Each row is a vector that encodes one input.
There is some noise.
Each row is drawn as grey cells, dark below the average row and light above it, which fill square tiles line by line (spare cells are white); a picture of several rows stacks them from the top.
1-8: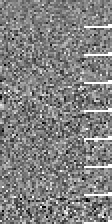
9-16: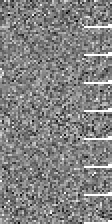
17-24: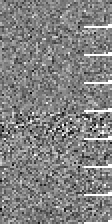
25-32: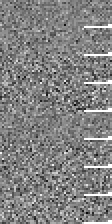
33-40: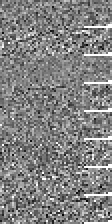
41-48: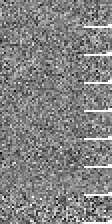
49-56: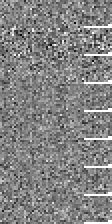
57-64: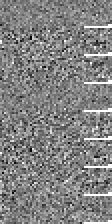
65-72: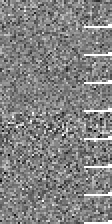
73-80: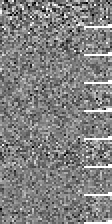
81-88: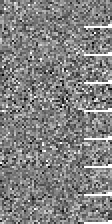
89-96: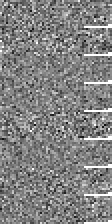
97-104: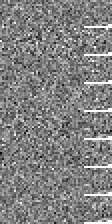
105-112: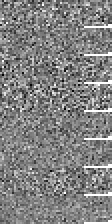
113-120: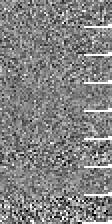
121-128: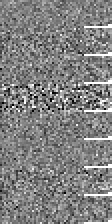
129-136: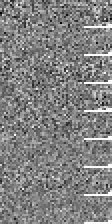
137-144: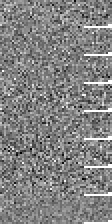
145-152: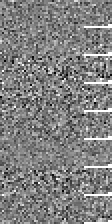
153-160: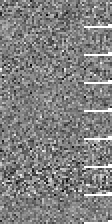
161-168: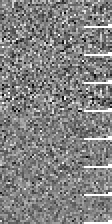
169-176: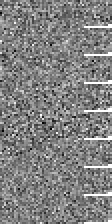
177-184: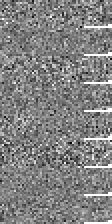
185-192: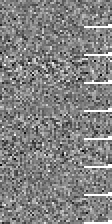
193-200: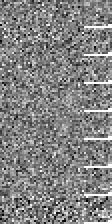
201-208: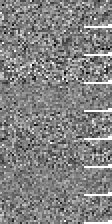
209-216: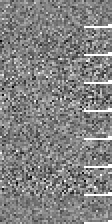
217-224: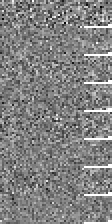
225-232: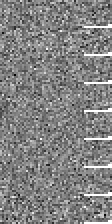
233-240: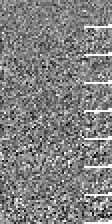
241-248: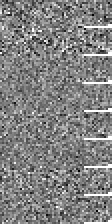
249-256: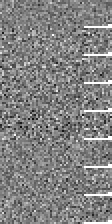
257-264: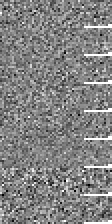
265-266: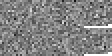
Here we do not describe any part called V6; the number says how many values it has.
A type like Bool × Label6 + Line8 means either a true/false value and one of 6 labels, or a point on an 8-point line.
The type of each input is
Line7 × List2(V6) + Tree13.
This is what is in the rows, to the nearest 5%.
About 65% of them hold a point on a 7-point line, together with a list of up to two values of V6. The rest hold a node of a 13-node tree.
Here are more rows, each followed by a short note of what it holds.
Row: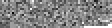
a point on a 7-point line, together with the empty list
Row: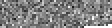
a point on a 7-point line, together with the empty list
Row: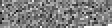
a node of a 13-node tree
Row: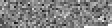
a point on a 7-point line, together with a list of one item
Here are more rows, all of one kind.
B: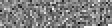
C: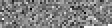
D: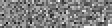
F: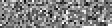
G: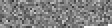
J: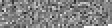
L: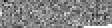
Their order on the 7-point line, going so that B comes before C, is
B, D, F, L, G, C, J.
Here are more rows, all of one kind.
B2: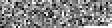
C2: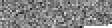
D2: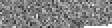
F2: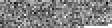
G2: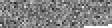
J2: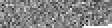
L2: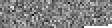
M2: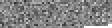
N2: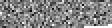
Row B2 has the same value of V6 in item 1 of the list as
L2 and N2.
